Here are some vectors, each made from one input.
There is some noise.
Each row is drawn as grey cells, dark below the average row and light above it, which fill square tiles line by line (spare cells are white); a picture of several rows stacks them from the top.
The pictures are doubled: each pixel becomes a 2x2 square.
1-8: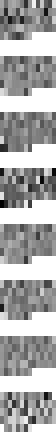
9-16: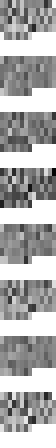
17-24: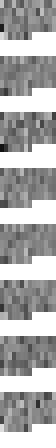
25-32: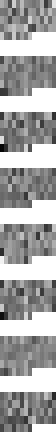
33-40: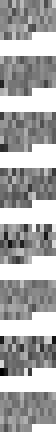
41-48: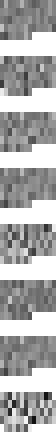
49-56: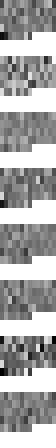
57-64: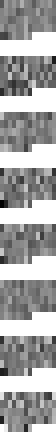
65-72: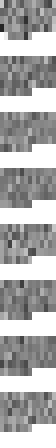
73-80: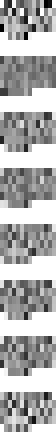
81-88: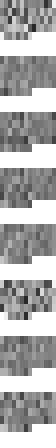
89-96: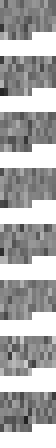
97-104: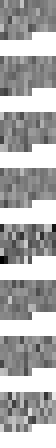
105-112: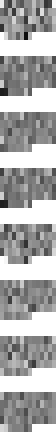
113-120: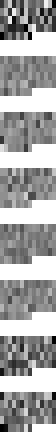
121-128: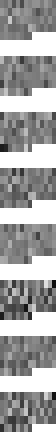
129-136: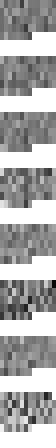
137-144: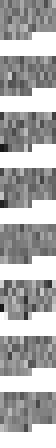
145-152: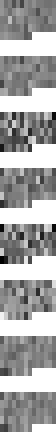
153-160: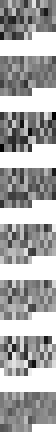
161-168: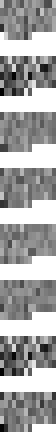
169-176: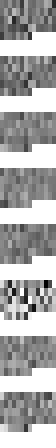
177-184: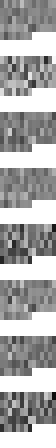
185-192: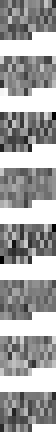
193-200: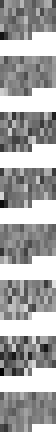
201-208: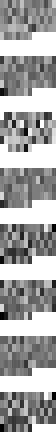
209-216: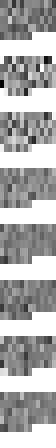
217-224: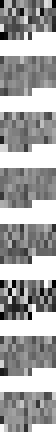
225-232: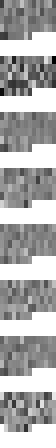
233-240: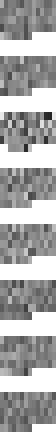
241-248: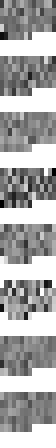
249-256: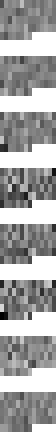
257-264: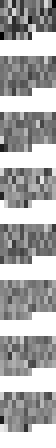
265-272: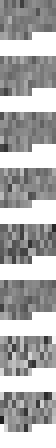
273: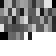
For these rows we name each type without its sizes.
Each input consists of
a list of items, each a label and a point on a line.
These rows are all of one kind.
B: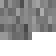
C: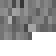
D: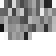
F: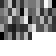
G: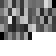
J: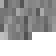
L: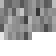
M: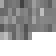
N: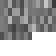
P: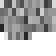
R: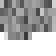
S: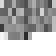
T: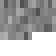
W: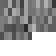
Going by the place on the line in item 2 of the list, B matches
C, D, M and W.
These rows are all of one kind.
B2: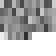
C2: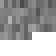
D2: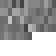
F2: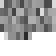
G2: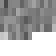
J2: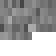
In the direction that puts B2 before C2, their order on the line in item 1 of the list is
D2, B2, F2, J2, G2, C2.
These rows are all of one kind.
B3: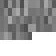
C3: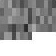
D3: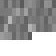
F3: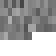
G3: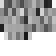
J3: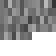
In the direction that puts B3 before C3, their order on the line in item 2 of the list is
D3, B3, J3, C3, G3, F3.
